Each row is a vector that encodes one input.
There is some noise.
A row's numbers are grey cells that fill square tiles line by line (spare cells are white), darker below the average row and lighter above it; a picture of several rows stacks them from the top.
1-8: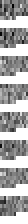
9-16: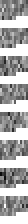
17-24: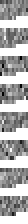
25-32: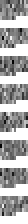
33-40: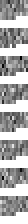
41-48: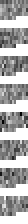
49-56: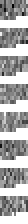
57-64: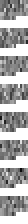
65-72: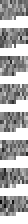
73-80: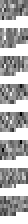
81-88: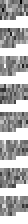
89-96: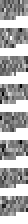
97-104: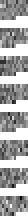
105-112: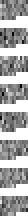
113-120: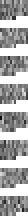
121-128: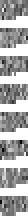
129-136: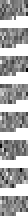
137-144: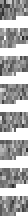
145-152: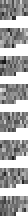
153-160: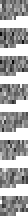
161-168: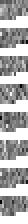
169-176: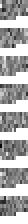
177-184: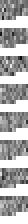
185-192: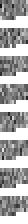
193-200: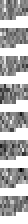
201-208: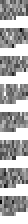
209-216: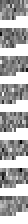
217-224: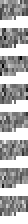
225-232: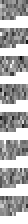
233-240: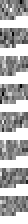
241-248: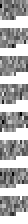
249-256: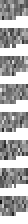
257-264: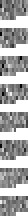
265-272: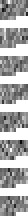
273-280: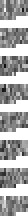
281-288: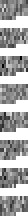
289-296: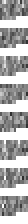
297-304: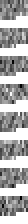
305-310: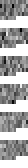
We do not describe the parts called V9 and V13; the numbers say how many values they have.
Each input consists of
one of 8 labels, together with either a true/false value and a value of V13, or a value of V9.
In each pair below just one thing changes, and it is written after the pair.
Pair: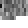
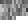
the label
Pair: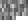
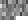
the label
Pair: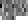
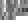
the label
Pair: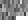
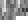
the label
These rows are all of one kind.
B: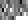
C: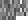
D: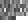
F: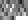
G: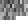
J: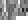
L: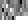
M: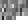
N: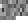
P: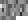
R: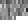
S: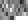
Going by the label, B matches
F, L and S.
